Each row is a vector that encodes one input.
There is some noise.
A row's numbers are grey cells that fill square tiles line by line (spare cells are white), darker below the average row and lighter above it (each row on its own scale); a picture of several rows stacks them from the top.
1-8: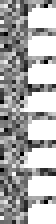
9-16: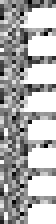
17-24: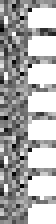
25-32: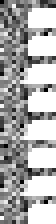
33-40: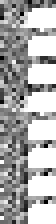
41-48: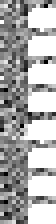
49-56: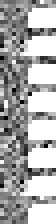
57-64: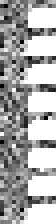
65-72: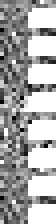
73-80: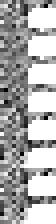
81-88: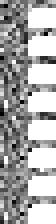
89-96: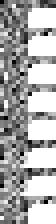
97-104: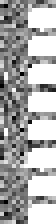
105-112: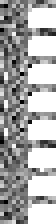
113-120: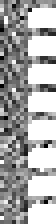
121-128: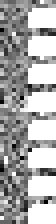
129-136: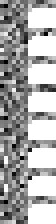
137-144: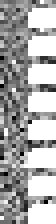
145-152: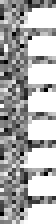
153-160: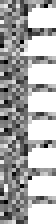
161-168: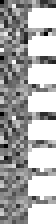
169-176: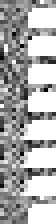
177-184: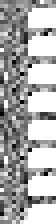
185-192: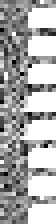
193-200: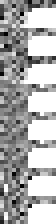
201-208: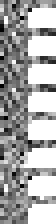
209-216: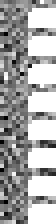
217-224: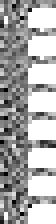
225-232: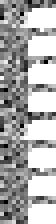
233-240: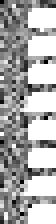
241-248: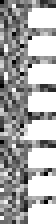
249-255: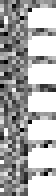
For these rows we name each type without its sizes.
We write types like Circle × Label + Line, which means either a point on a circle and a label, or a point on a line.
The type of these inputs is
Label.
